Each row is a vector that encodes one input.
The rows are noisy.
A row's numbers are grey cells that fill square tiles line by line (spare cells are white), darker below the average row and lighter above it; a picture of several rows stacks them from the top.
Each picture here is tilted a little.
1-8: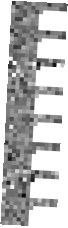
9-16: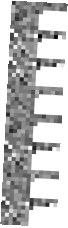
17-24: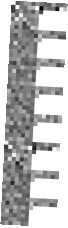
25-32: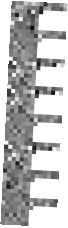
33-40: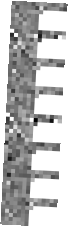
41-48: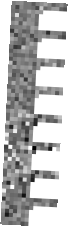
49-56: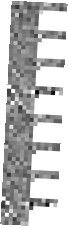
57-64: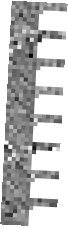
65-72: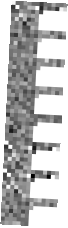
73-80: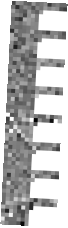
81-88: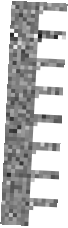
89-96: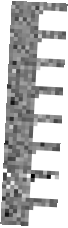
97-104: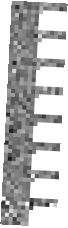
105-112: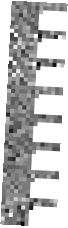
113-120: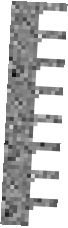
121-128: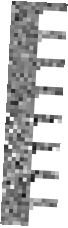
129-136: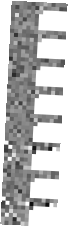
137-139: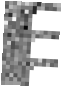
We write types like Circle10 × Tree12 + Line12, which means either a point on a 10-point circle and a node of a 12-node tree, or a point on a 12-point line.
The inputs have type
Line5 + List3(Line4).
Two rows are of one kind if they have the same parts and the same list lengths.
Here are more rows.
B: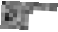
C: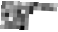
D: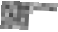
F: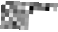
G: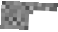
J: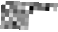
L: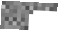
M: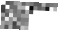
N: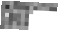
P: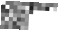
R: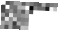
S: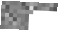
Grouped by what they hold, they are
B
C
D, N
F, J, M, P, R
G, L, S

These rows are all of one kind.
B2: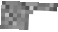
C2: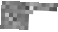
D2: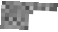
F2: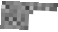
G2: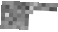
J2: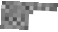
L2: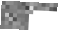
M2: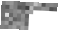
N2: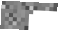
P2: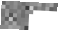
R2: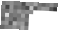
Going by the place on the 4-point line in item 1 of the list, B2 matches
C2 and L2.
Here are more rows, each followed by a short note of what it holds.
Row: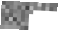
a list of two items
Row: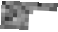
a list of one item
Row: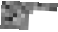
a list of one item
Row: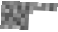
a list of three items
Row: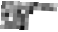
the empty list
